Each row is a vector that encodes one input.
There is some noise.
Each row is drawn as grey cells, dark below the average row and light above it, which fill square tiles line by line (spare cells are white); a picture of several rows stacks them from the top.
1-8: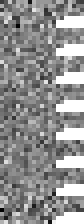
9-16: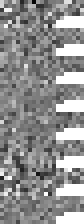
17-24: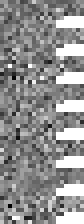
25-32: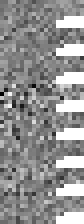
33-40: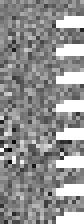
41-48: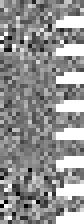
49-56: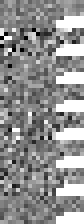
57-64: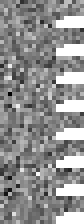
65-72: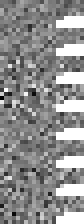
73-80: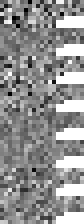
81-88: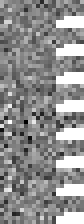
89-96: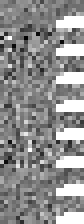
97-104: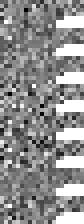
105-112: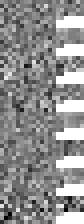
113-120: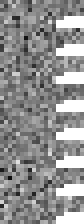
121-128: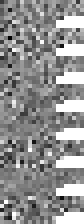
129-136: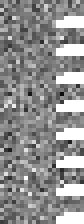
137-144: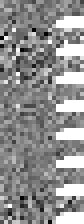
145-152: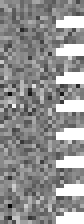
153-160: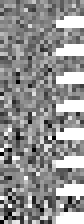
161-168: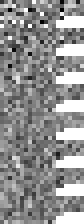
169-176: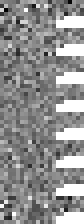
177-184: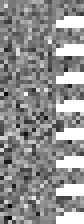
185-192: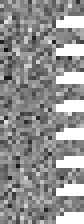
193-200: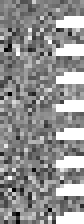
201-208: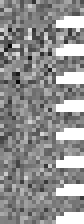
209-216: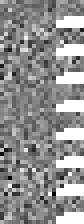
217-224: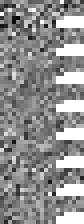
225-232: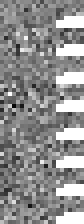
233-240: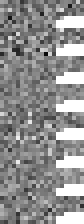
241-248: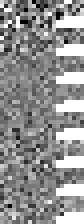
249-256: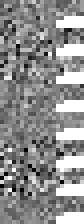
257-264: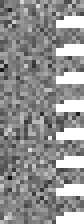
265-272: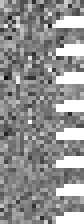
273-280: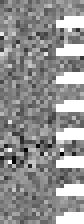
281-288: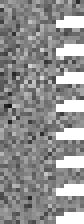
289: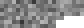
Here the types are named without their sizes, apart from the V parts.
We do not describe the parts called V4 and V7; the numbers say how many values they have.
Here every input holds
a label, together with either a true/false value and a value of V4, or a value of V7.
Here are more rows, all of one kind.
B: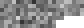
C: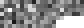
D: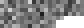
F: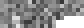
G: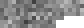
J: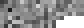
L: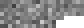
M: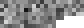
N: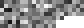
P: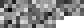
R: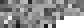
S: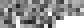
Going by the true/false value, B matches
C, L, N and R.
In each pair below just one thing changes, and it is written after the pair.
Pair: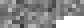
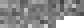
the label
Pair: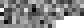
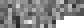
the label
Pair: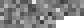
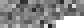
the value of V7
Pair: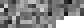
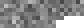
the value of V7
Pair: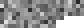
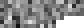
the value of V7
